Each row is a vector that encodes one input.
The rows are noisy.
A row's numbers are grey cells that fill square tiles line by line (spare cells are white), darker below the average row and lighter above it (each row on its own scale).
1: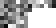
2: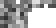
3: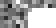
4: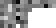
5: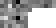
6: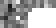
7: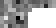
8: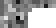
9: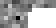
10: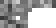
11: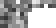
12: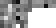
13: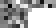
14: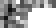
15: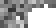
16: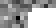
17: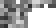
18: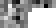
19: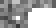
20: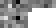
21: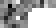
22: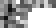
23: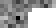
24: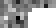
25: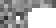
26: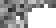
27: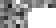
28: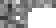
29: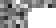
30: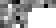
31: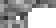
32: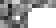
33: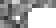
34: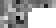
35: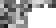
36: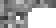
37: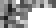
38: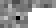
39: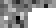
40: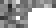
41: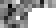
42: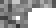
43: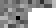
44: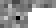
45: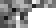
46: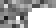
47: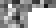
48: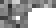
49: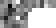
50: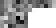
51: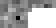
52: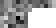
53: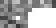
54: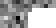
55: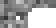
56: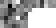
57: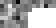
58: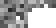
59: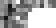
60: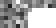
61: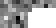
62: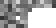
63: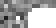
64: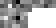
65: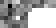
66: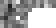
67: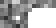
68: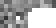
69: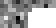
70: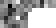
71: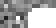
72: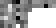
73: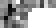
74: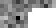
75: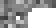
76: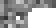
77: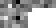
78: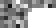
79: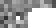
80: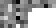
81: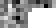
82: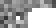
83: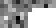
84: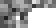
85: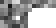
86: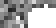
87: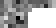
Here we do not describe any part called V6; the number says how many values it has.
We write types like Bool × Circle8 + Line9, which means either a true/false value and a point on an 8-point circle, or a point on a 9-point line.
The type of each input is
Bool × (Line5 + V6).
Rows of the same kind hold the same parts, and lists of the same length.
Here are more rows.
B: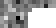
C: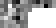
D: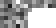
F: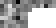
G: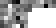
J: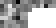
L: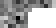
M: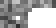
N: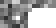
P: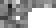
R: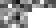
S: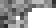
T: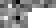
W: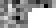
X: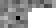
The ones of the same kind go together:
B, L, M, N, P
C, D, F, G, J, R, S, T, W, X

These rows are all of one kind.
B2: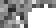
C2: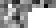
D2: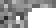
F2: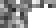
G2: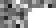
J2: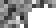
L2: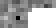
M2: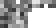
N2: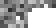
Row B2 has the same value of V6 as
J2 and N2.
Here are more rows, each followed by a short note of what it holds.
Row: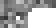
a true/false value and a value of V6
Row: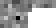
a true/false value and a value of V6
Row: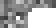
a true/false value and a value of V6
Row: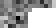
a point on a 5-point line and a true/false value
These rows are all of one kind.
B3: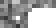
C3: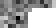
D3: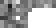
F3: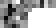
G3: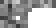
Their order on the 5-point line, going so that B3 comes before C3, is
B3, G3, D3, C3, F3.
